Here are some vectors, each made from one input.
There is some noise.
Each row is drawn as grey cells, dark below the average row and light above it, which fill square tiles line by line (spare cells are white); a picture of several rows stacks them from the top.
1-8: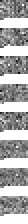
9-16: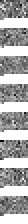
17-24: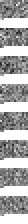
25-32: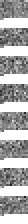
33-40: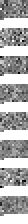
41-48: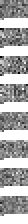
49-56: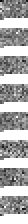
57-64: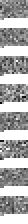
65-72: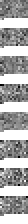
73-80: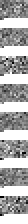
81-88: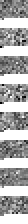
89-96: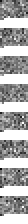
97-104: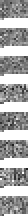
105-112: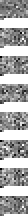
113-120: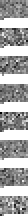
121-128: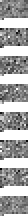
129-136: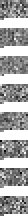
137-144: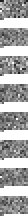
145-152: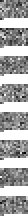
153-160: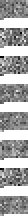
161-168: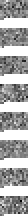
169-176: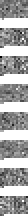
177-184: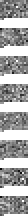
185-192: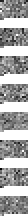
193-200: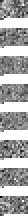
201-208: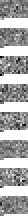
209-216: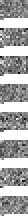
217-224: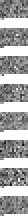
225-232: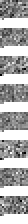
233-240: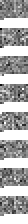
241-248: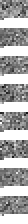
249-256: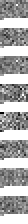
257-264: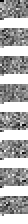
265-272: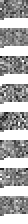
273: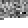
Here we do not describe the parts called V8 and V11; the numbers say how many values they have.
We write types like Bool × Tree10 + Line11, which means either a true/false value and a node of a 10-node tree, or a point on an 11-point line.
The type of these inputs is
(Bool × Circle9 + V8) × Label10 + V11.
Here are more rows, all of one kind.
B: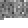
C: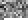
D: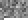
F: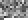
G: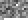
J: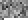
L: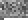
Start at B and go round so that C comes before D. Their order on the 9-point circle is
B, C, D, G, F, L, J.
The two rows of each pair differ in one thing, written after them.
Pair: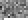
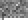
the label
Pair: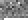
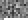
the label
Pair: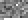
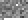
the value of V8
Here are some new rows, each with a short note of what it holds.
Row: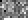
a value of V11
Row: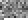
a point on a 9-point circle, one of 10 labels and a true/false value
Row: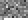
one of 10 labels and a value of V8
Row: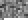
one of 10 labels and a value of V8
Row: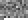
one of 10 labels and a value of V8
